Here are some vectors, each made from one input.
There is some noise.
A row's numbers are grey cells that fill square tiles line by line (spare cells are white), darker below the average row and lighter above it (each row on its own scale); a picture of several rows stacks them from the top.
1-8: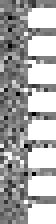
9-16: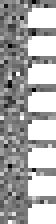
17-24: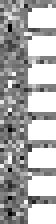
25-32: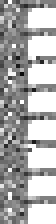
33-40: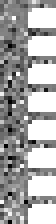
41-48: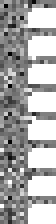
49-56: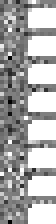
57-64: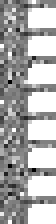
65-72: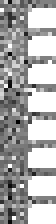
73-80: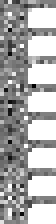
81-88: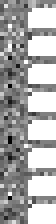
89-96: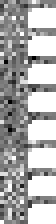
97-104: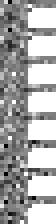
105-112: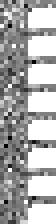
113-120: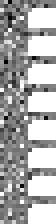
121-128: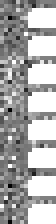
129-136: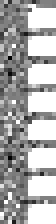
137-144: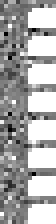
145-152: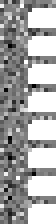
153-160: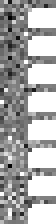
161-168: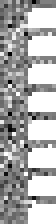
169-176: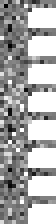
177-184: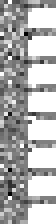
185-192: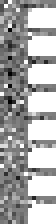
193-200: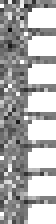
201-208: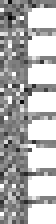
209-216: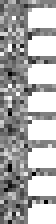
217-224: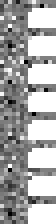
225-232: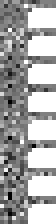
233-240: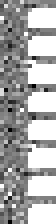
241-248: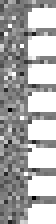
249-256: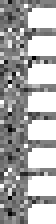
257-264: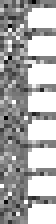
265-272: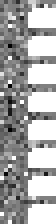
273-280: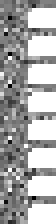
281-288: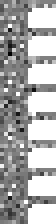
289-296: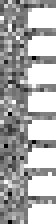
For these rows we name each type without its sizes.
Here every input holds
a point on a line and a node of a tree.
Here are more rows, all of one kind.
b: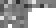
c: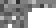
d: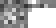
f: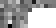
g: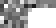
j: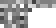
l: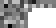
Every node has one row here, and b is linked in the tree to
c, g and l.
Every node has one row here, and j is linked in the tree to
c.
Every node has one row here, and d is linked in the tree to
l.
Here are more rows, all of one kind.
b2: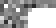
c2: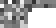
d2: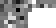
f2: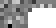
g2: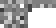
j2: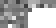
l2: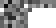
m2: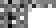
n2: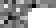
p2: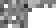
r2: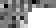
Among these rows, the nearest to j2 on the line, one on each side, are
d2 and p2.
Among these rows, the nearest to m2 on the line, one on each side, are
l2 and n2.
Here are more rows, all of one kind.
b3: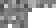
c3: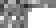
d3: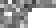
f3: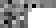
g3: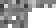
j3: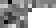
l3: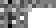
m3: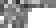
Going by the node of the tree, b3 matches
g3 and j3.
